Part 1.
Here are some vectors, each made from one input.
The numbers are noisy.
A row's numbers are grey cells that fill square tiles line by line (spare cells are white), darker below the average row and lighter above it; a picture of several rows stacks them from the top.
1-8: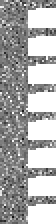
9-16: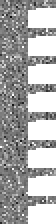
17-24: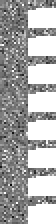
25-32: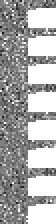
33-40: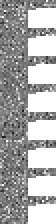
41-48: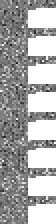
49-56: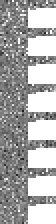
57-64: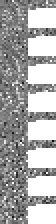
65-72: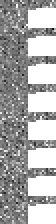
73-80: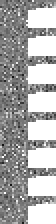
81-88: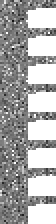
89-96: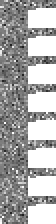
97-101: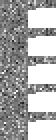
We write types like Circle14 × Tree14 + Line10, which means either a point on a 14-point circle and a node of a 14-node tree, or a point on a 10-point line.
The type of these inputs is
Tree11 + Tree13.
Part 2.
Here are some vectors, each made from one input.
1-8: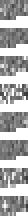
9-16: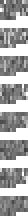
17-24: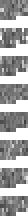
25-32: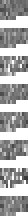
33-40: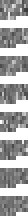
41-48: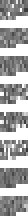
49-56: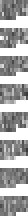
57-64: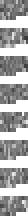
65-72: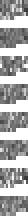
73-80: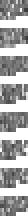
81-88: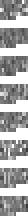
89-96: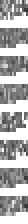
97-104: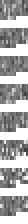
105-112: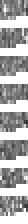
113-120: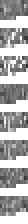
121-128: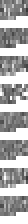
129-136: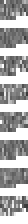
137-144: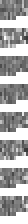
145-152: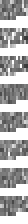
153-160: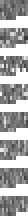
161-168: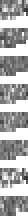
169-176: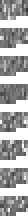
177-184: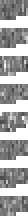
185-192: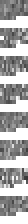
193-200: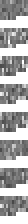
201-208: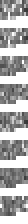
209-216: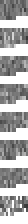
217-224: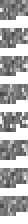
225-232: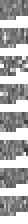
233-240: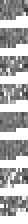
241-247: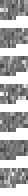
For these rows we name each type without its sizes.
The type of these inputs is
Bool × Bool × Bool + Circle.
